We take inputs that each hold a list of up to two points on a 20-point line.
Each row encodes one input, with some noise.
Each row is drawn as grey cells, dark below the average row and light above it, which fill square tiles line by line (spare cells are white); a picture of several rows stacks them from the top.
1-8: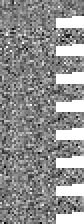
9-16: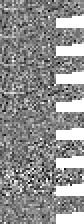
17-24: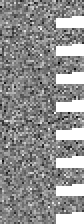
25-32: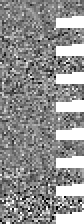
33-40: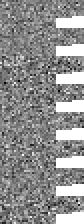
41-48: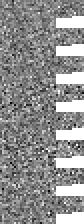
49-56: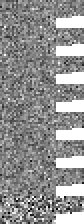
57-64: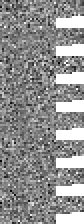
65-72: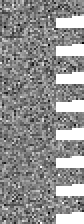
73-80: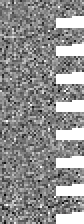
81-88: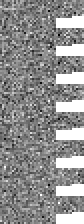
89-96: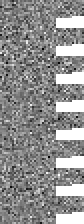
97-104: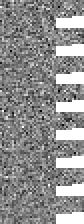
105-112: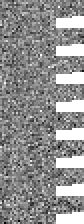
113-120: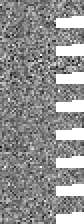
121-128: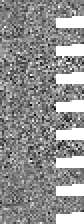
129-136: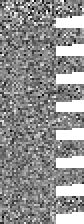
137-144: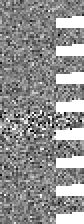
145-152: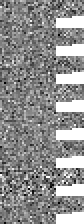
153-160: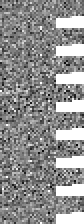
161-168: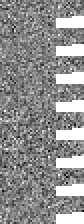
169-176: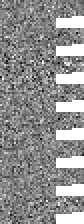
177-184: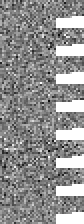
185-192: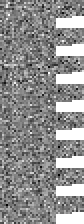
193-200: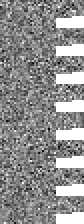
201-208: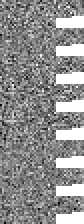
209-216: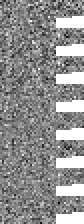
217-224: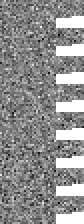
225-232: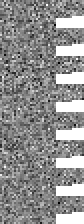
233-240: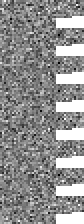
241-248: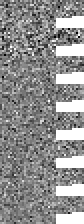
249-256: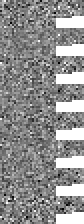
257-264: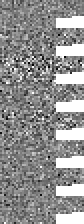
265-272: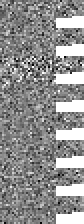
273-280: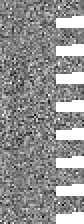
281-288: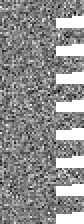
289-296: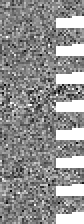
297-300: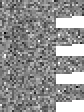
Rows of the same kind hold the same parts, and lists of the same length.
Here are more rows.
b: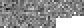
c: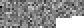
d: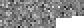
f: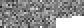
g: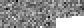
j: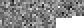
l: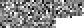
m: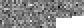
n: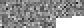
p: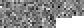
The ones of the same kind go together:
b, c, d, f, g, j, n
l
m, p

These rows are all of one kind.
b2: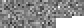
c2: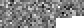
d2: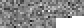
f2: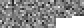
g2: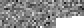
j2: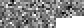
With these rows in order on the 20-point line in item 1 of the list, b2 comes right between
g2 and j2.
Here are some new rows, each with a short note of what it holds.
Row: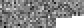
a list of one item
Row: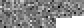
a list of one item
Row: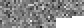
a list of one item
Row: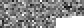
a list of two items
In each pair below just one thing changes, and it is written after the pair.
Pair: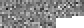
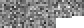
the place on the 20-point line in item 1 of the list
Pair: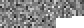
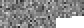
the place on the 20-point line in item 2 of the list
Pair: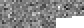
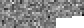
the place on the 20-point line in item 2 of the list
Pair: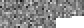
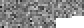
the place on the 20-point line in item 1 of the list
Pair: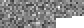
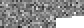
the place on the 20-point line in item 2 of the list
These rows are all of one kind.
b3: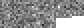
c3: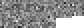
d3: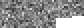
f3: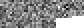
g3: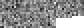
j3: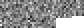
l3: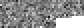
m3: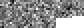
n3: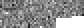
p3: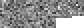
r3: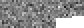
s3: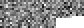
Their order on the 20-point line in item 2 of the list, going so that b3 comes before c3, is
d3, r3, m3, p3, f3, b3, g3, j3, c3, l3, n3, s3.
